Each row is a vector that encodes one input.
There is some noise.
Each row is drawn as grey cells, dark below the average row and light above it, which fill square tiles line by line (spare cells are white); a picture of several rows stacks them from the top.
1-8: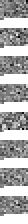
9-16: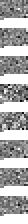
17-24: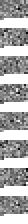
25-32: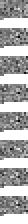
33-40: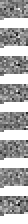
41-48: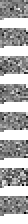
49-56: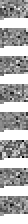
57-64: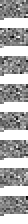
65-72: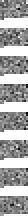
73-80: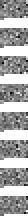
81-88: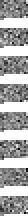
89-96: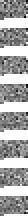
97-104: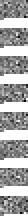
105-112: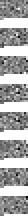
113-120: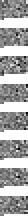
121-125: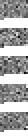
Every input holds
either a point on an 8-point line, or a list of up to two items, each a point on each of two 3-point lines.
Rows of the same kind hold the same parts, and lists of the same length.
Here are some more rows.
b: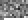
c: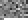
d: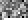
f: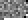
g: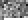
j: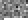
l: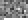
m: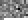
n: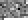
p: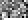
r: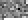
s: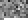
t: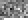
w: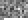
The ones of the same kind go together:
b, g, m, n, r
c, f, j, s
d, p
l, t, w

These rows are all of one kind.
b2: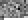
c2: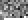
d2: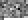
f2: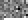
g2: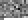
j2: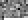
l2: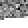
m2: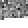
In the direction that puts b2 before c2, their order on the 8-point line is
m2, j2, d2, b2, g2, f2, c2, l2.
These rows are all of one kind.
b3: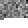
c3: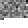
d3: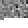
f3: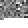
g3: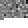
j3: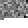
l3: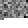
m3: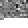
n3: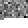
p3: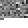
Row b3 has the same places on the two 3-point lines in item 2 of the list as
f3, g3, j3 and l3.
